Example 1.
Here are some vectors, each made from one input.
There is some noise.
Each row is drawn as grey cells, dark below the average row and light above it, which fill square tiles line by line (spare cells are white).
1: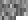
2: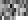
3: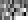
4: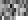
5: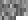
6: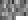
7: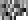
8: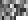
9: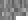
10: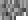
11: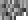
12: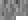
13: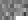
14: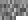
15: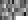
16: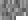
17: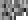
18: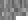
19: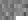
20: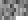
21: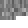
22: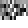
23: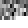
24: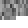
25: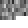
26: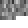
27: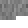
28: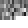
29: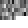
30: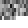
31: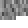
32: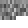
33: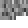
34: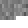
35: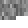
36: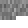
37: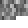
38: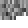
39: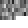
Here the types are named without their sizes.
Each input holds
a point on a line.
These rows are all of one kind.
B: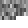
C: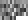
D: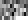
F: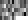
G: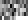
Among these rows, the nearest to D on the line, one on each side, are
C and G.
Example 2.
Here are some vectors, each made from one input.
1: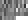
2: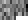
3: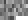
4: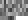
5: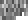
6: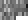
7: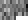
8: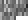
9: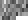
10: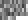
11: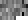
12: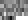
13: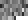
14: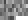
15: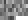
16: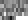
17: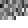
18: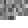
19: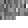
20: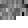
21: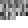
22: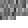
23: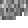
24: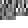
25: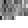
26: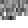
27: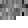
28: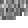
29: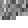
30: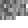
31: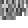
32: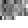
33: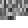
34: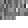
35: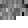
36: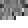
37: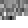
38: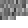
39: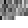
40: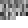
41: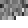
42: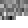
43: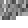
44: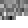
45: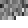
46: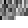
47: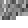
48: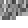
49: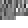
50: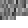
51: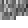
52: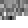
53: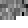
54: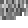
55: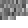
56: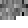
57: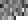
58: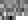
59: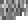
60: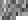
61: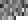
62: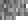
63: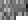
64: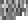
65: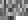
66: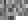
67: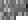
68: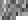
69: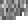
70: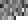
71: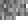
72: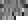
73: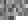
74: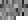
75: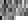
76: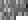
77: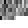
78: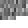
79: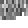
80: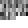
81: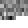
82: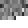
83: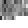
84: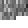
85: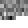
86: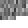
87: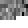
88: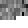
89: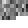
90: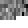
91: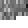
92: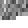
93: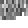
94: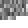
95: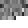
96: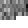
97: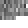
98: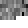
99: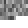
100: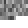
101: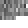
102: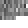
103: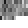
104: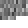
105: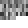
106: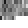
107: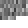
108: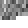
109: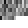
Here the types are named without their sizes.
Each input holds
either a point on a circle, or a fixed value.
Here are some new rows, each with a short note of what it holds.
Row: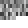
a fixed value
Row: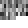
a fixed value
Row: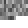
a point on a circle
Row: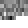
a point on a circle
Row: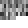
a fixed value
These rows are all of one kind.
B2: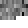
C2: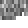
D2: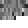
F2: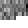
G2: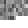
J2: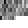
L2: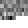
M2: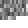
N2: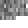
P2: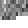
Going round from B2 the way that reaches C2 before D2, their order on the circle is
B2, F2, P2, C2, L2, G2, J2, N2, M2, D2.
